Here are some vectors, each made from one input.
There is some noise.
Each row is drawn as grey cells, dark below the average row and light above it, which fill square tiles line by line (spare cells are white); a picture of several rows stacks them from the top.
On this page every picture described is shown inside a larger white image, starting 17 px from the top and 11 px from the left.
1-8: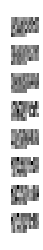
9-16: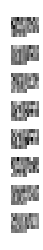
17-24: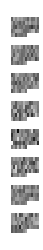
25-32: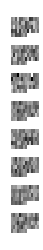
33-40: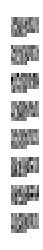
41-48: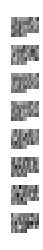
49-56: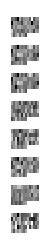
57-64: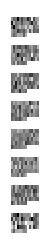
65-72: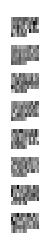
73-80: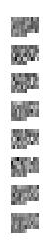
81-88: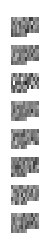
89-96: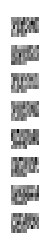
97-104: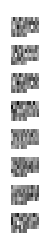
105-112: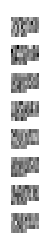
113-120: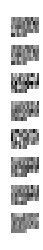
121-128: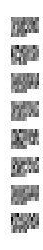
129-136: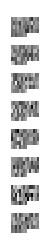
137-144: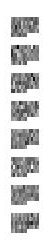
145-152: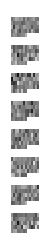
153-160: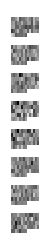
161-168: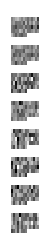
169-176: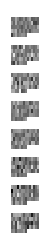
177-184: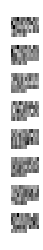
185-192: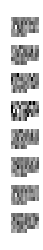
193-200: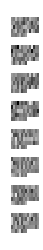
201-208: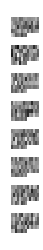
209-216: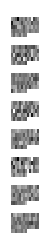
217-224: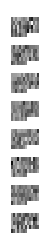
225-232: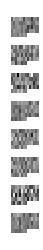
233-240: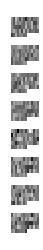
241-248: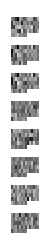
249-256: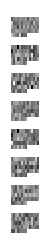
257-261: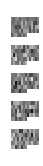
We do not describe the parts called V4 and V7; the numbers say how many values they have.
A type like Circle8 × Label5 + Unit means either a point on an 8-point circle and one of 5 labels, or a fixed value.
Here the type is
(Circle6 + Line5) × (Line10 + V4) + V7.
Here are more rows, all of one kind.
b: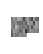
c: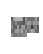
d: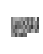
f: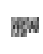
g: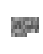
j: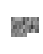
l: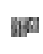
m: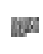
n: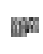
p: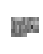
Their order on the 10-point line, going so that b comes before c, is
l, m, n, b, p, c, j, g, f, d.
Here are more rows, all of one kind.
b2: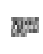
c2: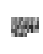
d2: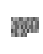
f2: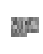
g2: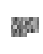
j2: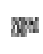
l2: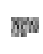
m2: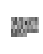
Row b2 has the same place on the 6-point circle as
f2 and l2.
